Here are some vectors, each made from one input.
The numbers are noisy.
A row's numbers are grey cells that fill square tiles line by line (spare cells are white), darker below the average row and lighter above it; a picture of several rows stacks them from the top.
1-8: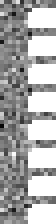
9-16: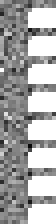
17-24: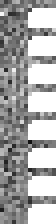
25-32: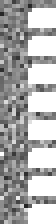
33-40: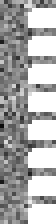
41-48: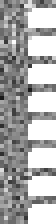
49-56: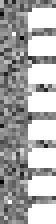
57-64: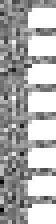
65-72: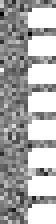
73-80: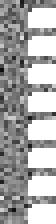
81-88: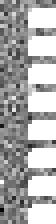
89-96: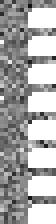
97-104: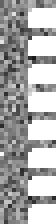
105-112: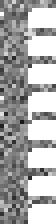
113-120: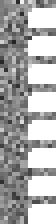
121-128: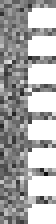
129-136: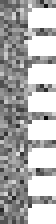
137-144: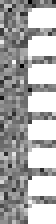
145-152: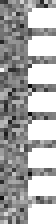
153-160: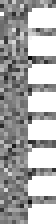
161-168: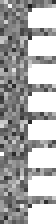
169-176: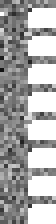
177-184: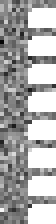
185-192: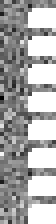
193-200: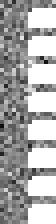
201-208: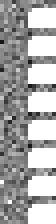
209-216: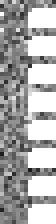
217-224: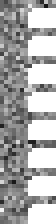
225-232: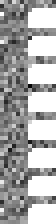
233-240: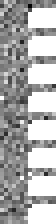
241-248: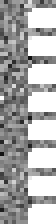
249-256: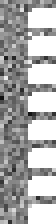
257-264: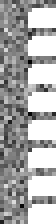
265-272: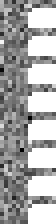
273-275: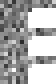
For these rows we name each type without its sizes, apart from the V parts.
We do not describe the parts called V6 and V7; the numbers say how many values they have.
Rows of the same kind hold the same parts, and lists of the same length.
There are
2 kinds of row.
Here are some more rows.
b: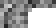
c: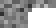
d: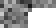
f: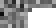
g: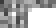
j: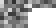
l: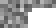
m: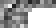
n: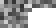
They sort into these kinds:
b, c, d, g, l, m
f, j, n

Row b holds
a point on a circle, a value of V6 and a value of V7.
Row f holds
a point on a circle, two labels and a true/false value.
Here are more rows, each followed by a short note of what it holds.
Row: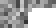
a point on a circle, a value of V6 and a value of V7
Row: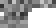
a point on a circle, a value of V6 and a value of V7
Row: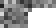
a point on a circle, a value of V6 and a value of V7
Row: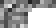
a point on a circle, a value of V6 and a value of V7
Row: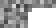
a point on a circle, a value of V6 and a value of V7
